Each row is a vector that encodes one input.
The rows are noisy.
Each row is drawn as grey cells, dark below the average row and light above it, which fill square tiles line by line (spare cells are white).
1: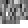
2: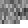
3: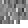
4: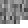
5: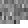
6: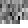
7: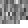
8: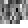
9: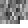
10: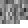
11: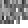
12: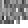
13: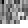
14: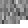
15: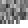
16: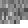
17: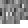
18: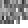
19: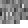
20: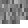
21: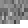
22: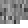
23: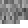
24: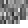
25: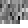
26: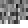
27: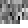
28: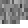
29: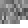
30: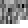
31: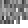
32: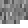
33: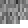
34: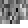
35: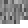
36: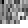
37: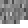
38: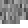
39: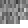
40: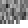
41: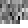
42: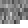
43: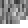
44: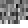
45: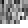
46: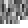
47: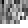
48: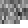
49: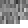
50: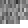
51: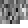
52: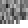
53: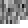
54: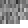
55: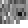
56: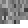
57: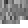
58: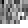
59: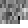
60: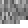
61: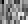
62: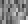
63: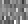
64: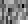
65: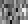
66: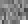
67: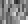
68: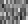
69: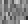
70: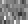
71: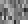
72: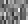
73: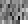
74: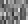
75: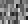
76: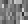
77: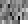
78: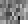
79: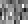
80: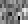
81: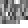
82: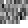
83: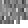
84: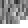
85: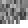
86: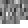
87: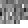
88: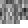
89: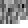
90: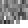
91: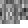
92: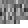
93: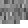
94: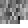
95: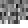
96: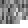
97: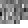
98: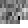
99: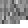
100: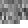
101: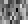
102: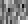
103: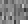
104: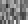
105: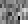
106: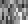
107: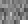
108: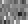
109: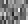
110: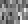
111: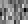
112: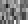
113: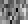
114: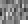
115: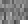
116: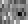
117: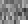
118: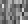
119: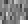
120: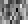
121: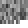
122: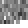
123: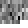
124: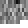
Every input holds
either a fixed value, or a point on a 3-point line and a point on a 6-point line, or a node of an 11-node tree.
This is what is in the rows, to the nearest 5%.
About 5% of them hold a fixed value. About 40% of them hold a point on a 3-point line and a point on a 6-point line. The rest hold a node of an 11-node tree.
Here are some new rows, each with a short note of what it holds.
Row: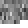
a point on a 3-point line and a point on a 6-point line
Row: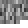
a point on a 3-point line and a point on a 6-point line
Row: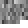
a point on a 3-point line and a point on a 6-point line
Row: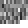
a node of an 11-node tree
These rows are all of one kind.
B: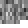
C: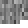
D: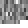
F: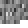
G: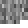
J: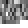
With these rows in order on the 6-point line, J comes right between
B and F.
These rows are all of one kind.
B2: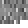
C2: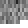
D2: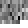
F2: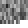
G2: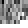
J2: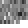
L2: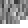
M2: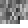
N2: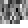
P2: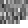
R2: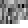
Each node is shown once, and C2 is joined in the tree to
B2, L2 and M2.
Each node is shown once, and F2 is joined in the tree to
J2 and P2.
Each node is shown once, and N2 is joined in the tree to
M2.
